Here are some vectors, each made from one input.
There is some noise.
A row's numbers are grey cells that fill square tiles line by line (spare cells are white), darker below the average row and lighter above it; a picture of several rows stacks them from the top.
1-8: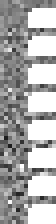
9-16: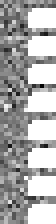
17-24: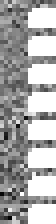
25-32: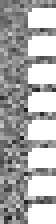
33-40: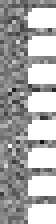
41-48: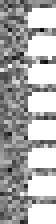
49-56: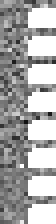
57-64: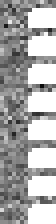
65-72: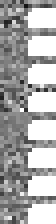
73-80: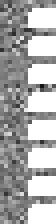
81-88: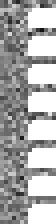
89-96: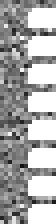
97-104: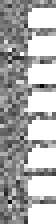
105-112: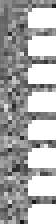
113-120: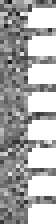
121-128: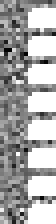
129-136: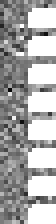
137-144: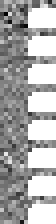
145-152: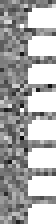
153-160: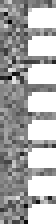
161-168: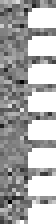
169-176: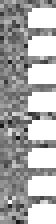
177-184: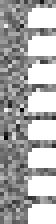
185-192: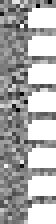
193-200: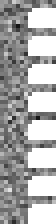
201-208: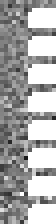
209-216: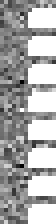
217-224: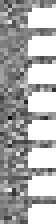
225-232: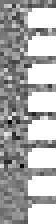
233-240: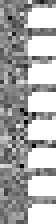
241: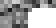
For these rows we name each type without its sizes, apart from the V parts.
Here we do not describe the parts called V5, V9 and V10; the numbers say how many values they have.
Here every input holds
a label, together with either a label, or a true/false value, a value of V5, a value of V9 and a value of V10.
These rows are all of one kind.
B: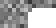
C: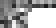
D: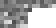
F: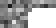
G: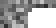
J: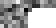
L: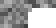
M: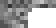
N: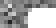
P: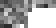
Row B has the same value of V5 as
M and N.
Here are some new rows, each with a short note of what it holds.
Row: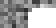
two labels
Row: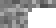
a label, a true/false value, a value of V5, a value of V9 and a value of V10
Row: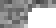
two labels
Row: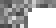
a label, a true/false value, a value of V5, a value of V9 and a value of V10
